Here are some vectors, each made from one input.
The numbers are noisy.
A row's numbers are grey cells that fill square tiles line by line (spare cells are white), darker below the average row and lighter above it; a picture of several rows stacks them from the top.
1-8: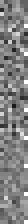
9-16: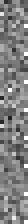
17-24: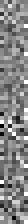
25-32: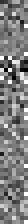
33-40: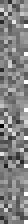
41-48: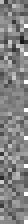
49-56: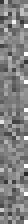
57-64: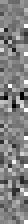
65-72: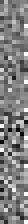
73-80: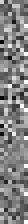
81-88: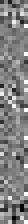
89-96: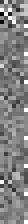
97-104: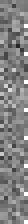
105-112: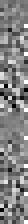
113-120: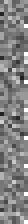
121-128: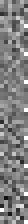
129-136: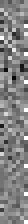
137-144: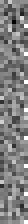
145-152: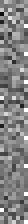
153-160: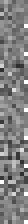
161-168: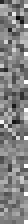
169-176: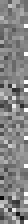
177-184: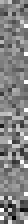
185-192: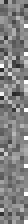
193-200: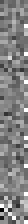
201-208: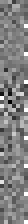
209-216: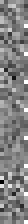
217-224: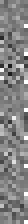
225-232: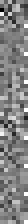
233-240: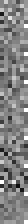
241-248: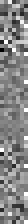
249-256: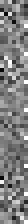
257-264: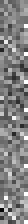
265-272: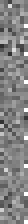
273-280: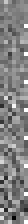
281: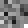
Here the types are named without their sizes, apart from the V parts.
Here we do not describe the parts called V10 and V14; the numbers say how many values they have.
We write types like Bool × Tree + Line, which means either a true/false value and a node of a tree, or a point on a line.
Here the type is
(Bool × Bool × Bool × Bool + V10) × Tree + Label × V14 + Unit.
